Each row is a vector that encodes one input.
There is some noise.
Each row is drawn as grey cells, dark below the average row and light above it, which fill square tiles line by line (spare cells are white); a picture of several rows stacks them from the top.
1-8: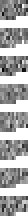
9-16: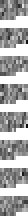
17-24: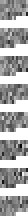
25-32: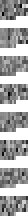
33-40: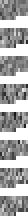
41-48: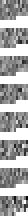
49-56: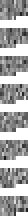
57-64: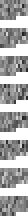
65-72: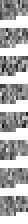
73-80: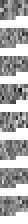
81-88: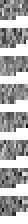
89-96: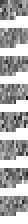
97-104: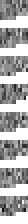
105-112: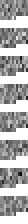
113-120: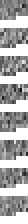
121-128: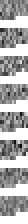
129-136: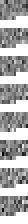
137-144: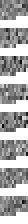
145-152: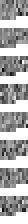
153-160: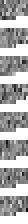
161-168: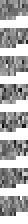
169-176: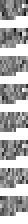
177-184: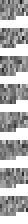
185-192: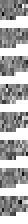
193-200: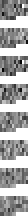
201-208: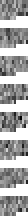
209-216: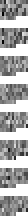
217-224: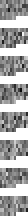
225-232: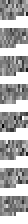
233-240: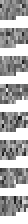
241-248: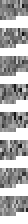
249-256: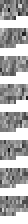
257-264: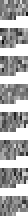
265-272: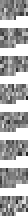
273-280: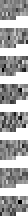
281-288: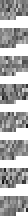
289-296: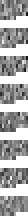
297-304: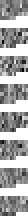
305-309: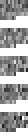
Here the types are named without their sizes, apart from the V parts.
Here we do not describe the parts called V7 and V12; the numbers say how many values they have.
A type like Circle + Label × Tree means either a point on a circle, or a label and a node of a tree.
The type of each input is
Bool × (Label × V12 + V7) + Tree.
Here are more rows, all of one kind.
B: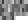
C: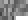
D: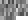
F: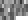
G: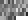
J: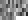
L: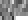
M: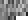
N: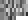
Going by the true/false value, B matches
C, F and L.
